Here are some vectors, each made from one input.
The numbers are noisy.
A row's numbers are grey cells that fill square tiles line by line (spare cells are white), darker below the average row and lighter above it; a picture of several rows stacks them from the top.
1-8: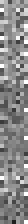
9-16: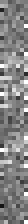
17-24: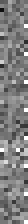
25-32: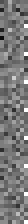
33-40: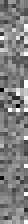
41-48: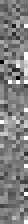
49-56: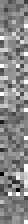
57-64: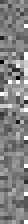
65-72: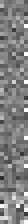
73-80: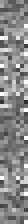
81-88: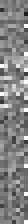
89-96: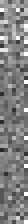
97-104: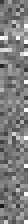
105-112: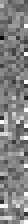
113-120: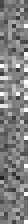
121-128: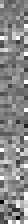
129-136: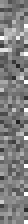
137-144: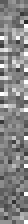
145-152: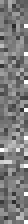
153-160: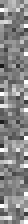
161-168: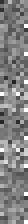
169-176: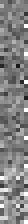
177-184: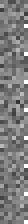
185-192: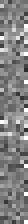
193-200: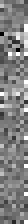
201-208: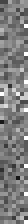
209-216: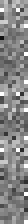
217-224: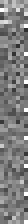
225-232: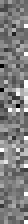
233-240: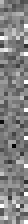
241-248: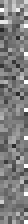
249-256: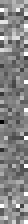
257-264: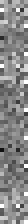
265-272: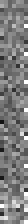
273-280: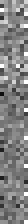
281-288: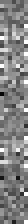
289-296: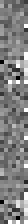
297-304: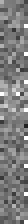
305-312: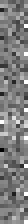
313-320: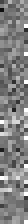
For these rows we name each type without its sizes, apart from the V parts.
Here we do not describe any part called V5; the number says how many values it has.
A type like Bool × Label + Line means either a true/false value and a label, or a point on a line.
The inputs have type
List(Label × (Line + V5)).
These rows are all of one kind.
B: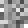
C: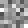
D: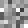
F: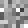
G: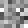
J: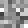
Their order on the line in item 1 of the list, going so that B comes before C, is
F, D, G, J, B, C.
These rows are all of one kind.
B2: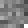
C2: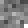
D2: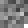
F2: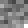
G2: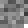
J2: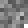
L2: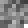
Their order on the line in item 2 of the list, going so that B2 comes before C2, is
J2, B2, C2, L2, G2, D2, F2.
